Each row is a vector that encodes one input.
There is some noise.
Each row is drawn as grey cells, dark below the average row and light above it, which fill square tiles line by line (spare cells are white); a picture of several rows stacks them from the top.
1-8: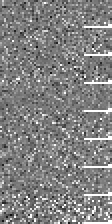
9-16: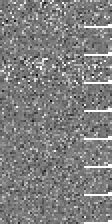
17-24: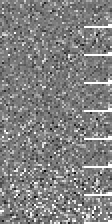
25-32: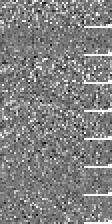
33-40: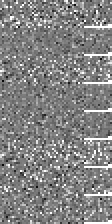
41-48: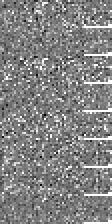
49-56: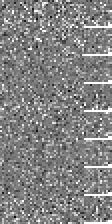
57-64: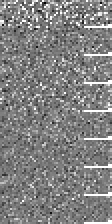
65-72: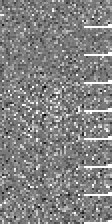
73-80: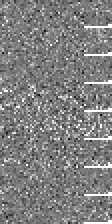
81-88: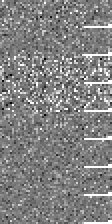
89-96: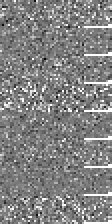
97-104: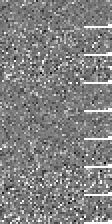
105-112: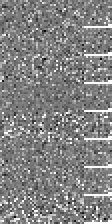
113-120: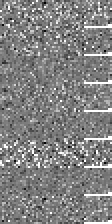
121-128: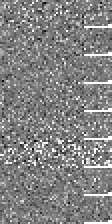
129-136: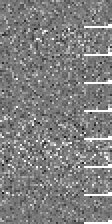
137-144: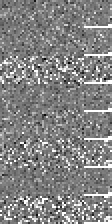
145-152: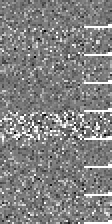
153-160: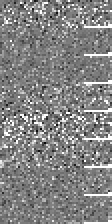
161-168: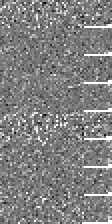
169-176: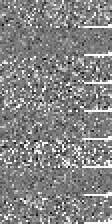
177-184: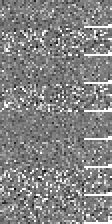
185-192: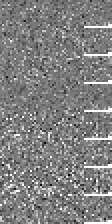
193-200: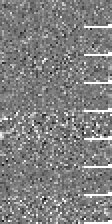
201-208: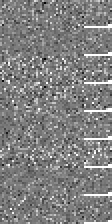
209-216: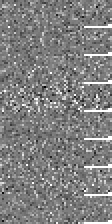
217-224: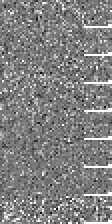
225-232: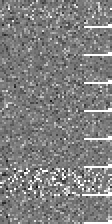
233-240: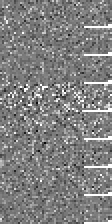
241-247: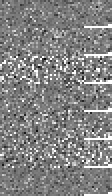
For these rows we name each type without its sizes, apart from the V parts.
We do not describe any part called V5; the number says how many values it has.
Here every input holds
a point on a circle, a point on a line and a true/false value, together with either a point on a line, or a value of V5.
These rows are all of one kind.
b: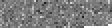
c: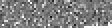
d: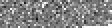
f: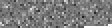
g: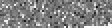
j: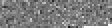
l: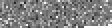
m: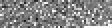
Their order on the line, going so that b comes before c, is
j, g, b, m, c, l, f, d.
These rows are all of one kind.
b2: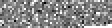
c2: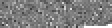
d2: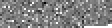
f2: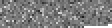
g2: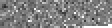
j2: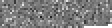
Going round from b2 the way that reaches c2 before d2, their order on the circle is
b2, c2, f2, d2, g2, j2.
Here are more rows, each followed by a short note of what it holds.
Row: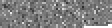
a point on a circle, a point on each of two lines and a true/false value
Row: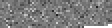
a point on a circle, a point on each of two lines and a true/false value
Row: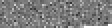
a point on a circle, a point on each of two lines and a true/false value
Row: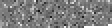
a point on a circle, a point on a line, a true/false value and a value of V5
